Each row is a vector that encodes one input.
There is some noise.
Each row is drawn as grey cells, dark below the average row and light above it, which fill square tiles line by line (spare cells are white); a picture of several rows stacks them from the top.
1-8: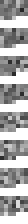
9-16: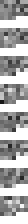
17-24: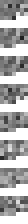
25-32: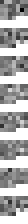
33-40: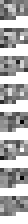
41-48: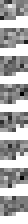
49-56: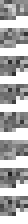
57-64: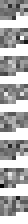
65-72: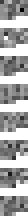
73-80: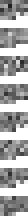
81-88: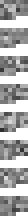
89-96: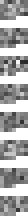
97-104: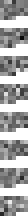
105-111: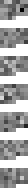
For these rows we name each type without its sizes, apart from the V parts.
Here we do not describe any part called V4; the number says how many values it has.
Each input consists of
a true/false value and a value of V4, together with a list of points on a line.
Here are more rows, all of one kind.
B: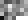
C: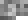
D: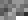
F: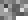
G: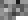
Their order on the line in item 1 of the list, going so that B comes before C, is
B, C, F, D, G.
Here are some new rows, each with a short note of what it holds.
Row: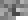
a true/false value and a value of V4, together with a list of three items
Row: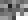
a true/false value and a value of V4, together with the empty list
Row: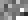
a true/false value and a value of V4, together with a list of two items
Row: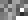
a true/false value and a value of V4, together with a list of three items
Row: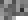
a true/false value and a value of V4, together with a list of one item
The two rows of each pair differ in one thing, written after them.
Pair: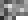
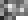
the value of V4
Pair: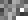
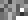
the value of V4
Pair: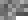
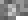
the place on the line in item 1 of the list
